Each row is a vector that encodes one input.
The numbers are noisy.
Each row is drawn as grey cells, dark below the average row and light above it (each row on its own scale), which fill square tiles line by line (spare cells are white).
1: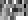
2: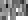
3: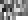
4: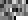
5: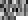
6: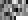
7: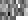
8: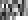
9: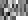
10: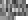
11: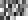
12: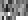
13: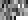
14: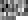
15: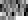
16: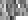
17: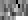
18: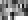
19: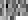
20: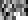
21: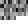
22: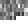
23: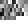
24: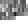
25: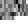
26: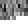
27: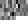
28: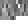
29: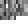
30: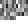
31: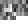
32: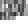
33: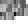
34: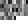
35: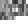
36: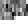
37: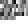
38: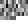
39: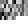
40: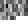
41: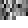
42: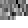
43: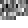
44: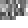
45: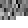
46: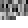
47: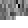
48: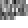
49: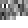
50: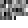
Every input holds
a point on a 7-point line.
